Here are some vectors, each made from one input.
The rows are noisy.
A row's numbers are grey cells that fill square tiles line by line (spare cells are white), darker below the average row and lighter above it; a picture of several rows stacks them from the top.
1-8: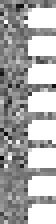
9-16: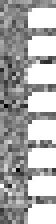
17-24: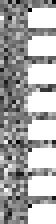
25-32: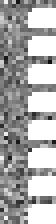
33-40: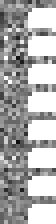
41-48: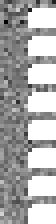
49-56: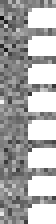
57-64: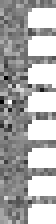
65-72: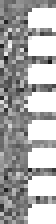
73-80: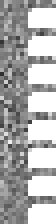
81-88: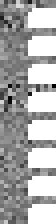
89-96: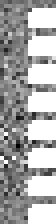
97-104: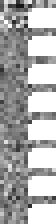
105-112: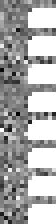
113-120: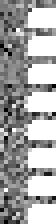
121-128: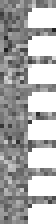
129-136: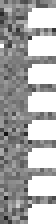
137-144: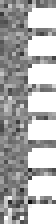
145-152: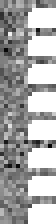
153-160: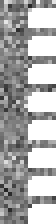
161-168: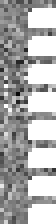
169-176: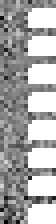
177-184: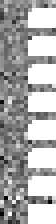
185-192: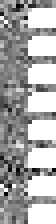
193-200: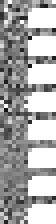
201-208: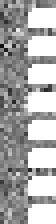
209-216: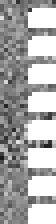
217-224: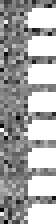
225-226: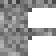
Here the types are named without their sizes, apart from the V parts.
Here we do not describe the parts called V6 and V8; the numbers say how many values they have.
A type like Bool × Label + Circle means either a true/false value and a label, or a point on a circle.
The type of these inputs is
(Bool × Bool × Bool × Bool × V6 + V8) × Tree + Line × Line.
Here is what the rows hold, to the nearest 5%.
About 15% of them hold a point on each of two lines. The rest hold a node of a tree, together with either four true/false values and a value of V6, or a value of V8.
